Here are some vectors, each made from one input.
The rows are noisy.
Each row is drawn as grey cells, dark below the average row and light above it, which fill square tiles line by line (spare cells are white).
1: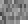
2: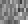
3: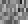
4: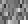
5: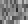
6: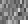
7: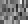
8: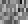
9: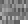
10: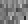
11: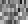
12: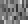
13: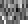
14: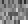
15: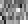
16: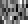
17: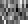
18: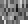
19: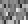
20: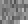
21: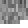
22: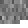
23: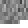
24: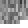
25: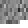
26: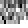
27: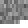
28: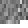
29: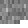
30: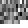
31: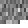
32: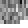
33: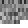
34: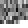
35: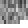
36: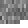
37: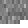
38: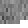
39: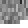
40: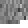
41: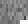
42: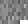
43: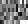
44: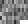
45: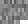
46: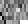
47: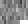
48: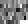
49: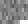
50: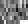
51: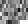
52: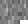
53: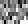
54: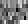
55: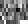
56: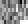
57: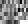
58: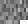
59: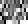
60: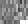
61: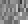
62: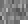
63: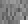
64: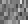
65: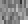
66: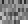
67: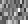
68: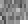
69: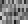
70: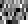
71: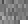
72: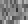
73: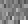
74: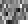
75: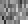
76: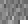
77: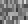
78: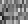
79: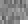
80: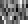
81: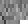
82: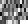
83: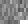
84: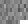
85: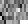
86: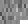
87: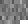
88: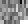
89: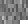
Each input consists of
either a point on a 9-point circle, or a point on a 9-point line.
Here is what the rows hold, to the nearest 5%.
About 45% of them hold a point on a 9-point circle. The rest hold a point on a 9-point line.
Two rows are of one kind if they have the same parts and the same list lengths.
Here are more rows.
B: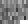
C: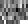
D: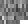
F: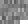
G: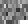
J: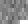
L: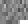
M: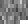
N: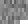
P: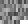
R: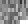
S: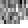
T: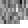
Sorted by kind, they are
B, F, G, J, L, N, R, S, T
C, D, M, P

